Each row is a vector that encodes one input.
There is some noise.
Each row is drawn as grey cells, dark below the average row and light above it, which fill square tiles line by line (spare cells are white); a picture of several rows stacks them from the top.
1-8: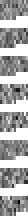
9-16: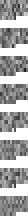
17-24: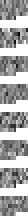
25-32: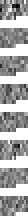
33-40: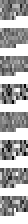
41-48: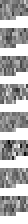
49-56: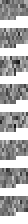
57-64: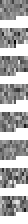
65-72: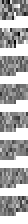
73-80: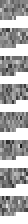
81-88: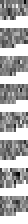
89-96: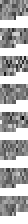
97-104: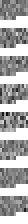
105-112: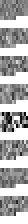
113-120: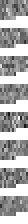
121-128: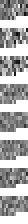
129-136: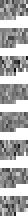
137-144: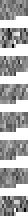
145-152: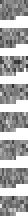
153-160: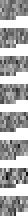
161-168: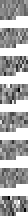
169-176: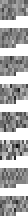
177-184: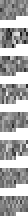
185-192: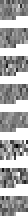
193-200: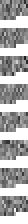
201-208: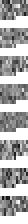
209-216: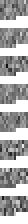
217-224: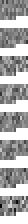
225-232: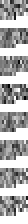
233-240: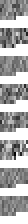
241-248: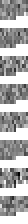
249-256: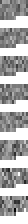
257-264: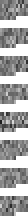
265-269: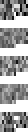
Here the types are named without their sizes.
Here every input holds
a point on a circle, together with either a point on a circle, or a node of a tree.
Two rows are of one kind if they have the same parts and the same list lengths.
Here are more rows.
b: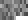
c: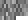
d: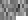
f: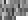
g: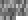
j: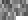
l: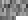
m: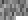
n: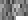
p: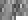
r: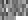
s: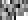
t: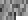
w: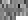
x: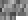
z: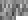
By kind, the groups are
b, c, d, g, p, r, t, w, x
f, j, l, m, n, s, z

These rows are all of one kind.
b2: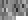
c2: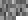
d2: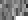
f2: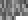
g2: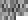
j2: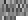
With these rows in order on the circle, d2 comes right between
b2 and f2.
